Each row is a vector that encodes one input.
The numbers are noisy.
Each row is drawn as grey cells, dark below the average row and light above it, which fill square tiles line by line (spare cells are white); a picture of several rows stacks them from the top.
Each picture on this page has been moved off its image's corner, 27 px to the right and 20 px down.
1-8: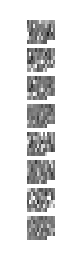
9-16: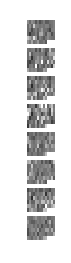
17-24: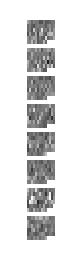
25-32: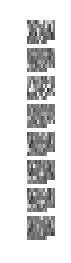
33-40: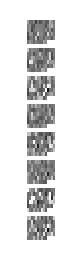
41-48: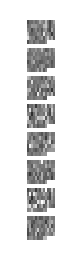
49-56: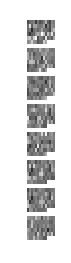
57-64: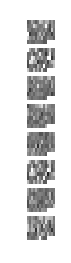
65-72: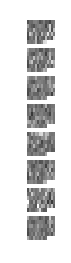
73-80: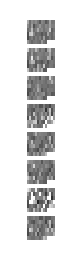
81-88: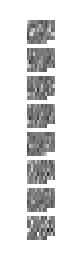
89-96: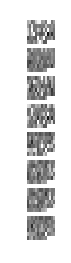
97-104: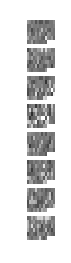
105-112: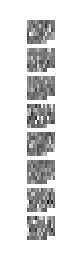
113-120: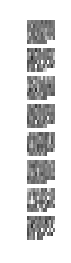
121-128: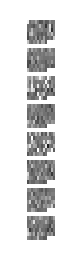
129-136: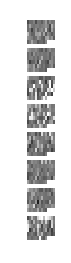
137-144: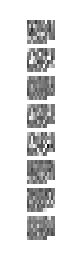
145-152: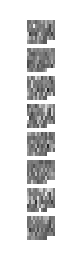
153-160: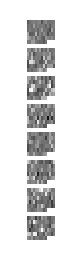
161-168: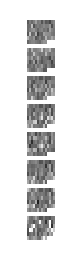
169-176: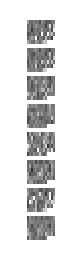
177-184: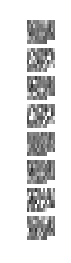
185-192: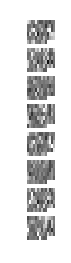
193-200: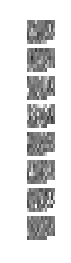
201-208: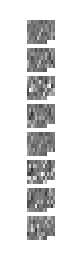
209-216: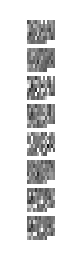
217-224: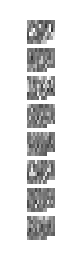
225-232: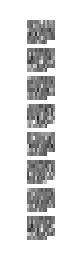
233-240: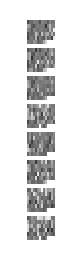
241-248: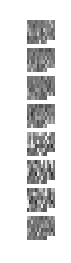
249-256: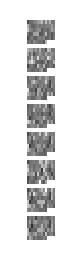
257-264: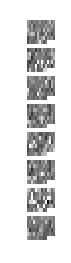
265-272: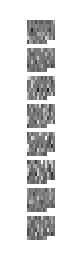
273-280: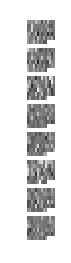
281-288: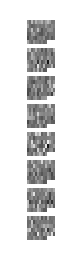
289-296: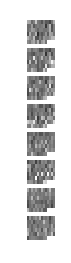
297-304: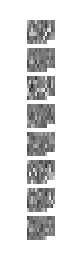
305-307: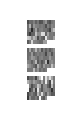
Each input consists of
a point on each of two 3-point lines and five true/false values.
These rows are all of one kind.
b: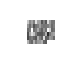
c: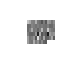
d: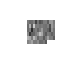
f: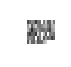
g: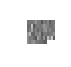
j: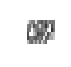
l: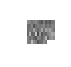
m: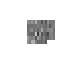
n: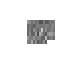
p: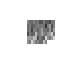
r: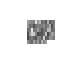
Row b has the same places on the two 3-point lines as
c, l, m and n.
